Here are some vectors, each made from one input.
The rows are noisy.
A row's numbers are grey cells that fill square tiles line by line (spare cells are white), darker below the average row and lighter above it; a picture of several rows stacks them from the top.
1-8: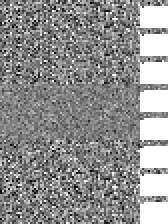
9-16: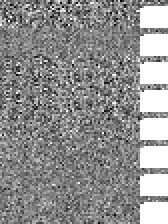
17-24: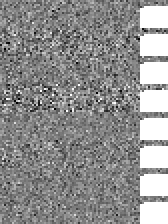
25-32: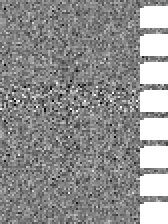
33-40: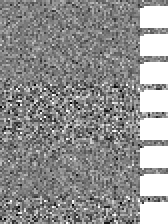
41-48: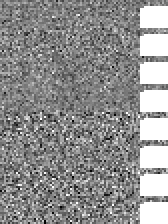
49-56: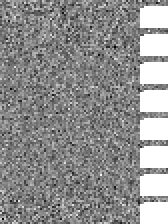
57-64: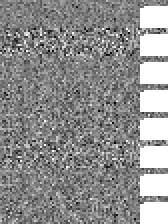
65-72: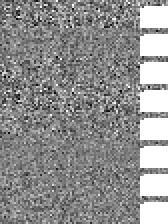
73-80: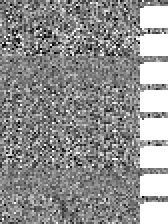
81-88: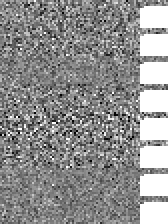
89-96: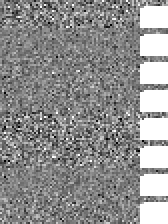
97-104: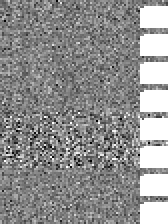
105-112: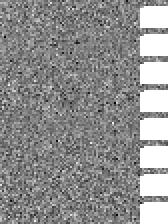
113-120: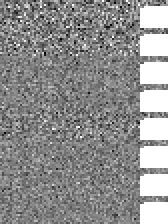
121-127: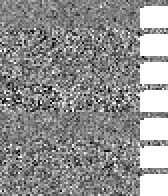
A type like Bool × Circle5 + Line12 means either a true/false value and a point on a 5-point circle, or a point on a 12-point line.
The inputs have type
Bool × Bool × Bool + List3(Line6).
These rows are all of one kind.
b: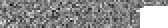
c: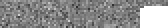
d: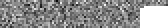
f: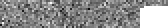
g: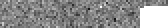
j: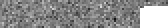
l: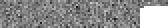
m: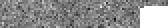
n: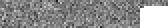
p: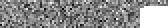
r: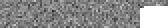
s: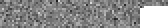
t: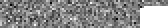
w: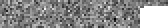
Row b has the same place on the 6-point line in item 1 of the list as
g, j, m and w.
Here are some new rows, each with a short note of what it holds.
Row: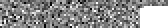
the empty list
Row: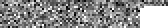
the empty list
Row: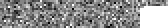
three true/false values
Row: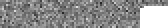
a list of three items
